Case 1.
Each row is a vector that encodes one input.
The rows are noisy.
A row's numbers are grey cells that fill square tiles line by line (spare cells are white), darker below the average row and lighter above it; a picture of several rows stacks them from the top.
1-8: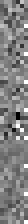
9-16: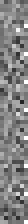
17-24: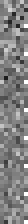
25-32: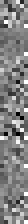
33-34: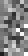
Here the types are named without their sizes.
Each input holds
either a fixed value, or a node of a tree.
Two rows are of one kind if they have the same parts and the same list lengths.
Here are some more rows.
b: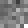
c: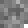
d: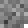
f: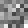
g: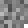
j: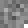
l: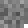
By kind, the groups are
b, c, d, g, j, l
f

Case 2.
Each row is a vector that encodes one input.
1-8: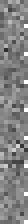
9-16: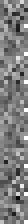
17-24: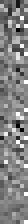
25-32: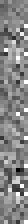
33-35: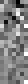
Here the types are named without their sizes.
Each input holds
either a fixed value, or a node of a tree.
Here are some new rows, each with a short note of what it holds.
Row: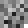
a node of a tree
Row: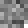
a fixed value
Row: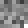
a fixed value
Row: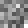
a fixed value
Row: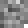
a node of a tree
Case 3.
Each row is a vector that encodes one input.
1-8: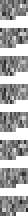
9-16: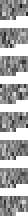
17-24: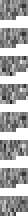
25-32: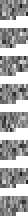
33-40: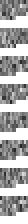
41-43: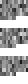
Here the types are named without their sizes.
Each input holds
three true/false values.
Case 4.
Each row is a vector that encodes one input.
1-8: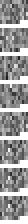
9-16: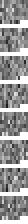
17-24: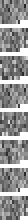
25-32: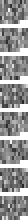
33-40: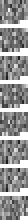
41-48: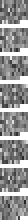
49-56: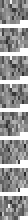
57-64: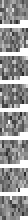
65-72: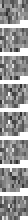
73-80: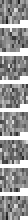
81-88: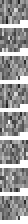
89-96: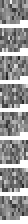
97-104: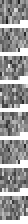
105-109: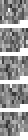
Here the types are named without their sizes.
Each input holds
a point on a circle.
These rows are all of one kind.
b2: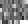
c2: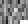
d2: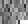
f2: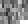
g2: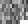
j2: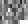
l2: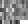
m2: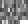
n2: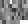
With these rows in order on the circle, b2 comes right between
c2 and n2.
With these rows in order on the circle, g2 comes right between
f2 and l2.
